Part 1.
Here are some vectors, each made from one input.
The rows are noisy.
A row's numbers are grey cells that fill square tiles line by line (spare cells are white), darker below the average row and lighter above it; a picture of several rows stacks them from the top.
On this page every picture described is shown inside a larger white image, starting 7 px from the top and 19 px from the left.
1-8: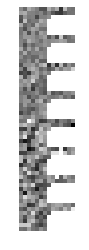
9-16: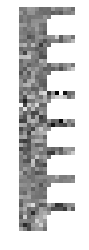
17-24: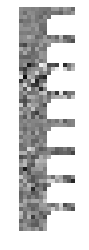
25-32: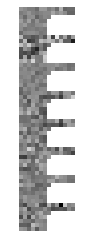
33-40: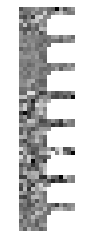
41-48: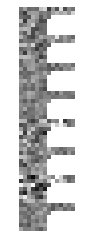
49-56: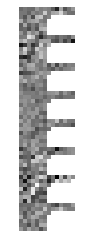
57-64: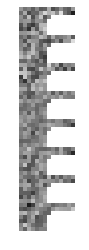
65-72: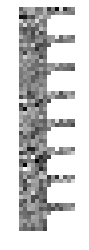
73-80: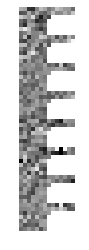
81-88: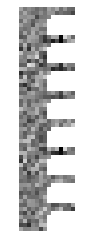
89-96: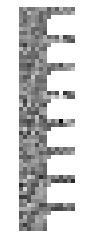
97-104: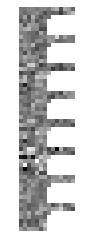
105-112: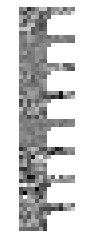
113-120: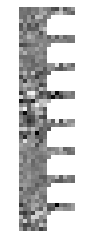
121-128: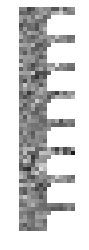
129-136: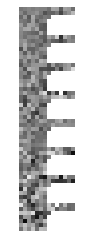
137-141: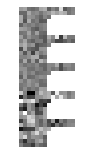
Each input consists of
either a point on a 6-point circle, or a fixed value, or a node of a 17-node tree.
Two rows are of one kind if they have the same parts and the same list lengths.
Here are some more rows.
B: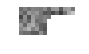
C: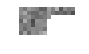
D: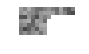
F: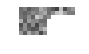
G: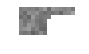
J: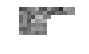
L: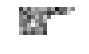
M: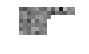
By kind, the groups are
B, C, D, G
F, J, M
L

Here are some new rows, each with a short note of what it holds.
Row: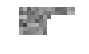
a fixed value
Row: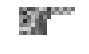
a node of a 17-node tree
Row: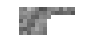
a node of a 17-node tree
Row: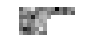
a fixed value
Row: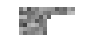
a fixed value
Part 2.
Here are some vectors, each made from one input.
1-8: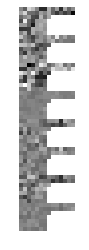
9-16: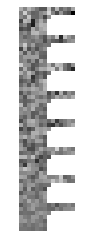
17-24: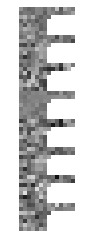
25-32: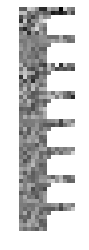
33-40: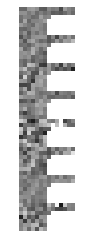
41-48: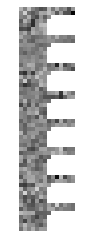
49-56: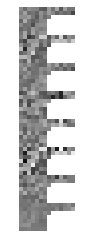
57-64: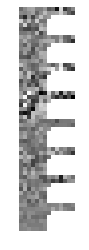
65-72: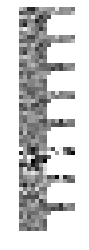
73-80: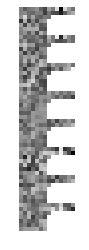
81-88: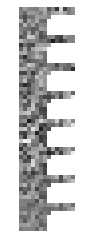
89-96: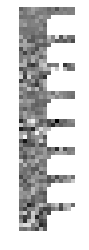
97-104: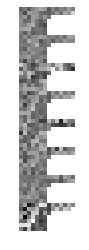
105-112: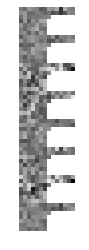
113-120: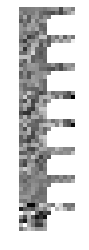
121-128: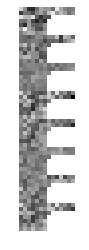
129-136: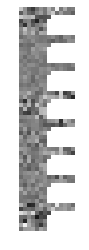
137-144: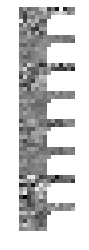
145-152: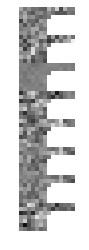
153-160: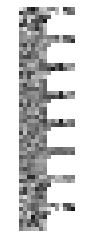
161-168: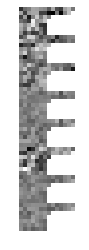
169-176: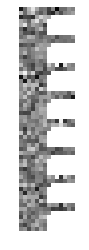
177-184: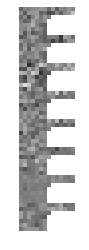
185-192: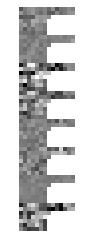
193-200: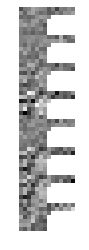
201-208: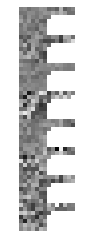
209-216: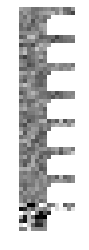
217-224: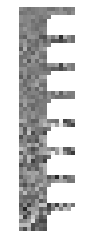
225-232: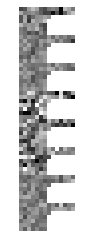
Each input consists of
a list of up to two points on a 6-point circle.
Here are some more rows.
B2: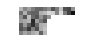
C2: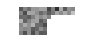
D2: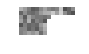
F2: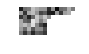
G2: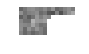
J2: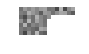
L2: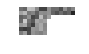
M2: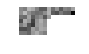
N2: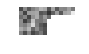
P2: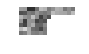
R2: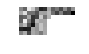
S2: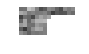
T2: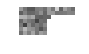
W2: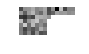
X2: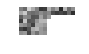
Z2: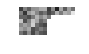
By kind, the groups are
B2, C2, F2, L2, R2, T2, Z2
D2, G2, N2, P2, S2, W2, X2
J2, M2

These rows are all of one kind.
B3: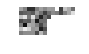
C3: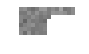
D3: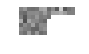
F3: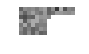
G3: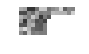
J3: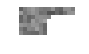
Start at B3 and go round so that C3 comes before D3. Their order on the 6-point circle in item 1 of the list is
B3, G3, C3, J3, D3, F3.
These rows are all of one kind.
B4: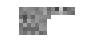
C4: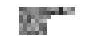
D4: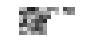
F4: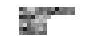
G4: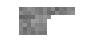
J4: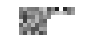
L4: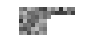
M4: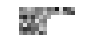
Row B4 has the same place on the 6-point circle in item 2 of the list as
F4 and J4.
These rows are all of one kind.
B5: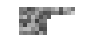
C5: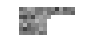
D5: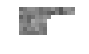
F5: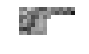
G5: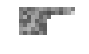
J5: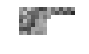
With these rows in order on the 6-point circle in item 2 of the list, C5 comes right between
F5 and G5.
